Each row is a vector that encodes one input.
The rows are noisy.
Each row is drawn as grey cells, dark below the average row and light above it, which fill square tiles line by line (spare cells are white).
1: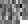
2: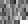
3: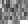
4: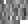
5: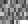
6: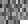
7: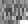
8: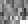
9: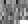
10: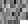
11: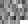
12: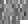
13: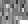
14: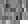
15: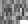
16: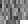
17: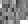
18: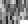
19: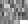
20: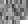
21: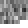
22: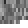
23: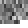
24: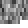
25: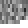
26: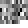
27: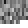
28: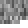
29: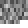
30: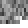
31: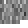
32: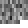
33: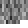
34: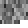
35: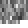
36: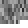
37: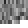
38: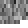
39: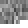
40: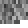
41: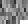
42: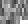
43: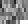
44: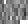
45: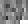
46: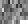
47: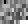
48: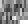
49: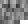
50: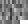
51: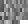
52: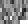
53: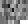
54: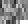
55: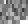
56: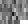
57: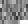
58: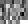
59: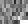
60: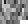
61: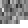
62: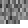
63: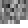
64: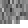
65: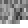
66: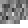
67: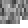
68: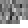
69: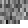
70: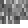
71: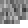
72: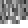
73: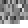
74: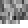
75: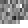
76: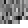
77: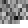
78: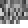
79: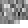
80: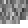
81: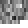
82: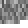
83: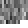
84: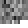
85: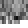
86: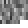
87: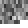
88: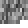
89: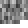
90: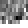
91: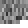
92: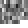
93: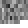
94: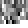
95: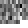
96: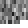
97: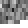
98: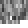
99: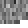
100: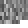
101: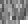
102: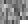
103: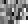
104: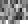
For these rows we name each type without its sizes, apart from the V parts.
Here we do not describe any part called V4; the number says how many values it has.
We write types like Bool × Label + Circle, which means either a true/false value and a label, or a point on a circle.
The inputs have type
(Line + V4) × Tree.
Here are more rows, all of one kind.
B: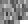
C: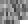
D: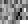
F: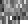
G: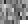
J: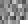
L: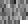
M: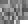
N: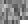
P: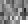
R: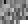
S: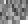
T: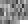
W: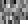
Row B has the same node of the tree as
C, G and N.
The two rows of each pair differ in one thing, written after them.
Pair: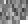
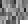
the node of the tree
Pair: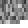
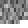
the node of the tree
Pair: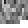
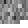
the node of the tree
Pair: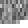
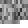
the value of V4
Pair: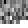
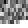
the value of V4
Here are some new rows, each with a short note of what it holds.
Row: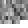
a node of a tree and a value of V4
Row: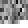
a node of a tree and a value of V4
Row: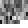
a point on a line and a node of a tree
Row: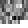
a node of a tree and a value of V4
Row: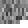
a point on a line and a node of a tree
